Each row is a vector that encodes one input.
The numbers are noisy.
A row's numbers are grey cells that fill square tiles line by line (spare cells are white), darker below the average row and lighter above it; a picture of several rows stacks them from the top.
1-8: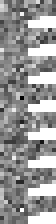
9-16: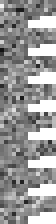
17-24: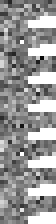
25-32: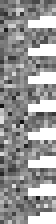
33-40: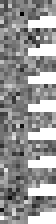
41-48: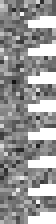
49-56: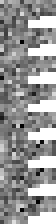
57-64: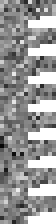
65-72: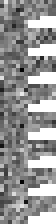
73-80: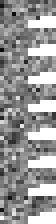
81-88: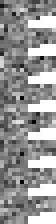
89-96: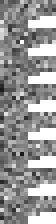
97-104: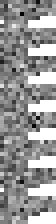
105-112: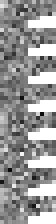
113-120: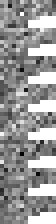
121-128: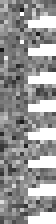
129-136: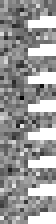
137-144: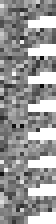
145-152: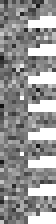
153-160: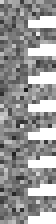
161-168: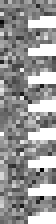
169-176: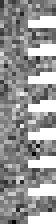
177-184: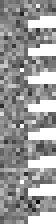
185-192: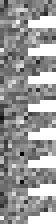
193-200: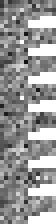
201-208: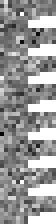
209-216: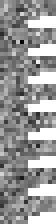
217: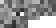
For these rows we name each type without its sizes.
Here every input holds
a point on a circle and three true/false values.
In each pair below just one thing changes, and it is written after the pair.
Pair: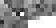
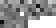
one of the three true/false values
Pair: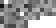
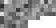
one of the three true/false values
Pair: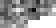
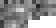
the place on the circle
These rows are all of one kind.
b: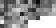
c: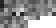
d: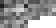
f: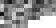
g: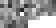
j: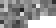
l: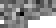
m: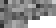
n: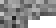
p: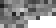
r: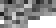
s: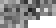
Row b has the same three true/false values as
c, d and p.
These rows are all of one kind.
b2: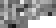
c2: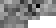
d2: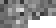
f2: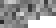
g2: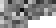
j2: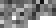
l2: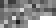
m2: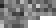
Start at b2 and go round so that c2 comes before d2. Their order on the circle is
b2, l2, m2, f2, g2, c2, j2, d2.
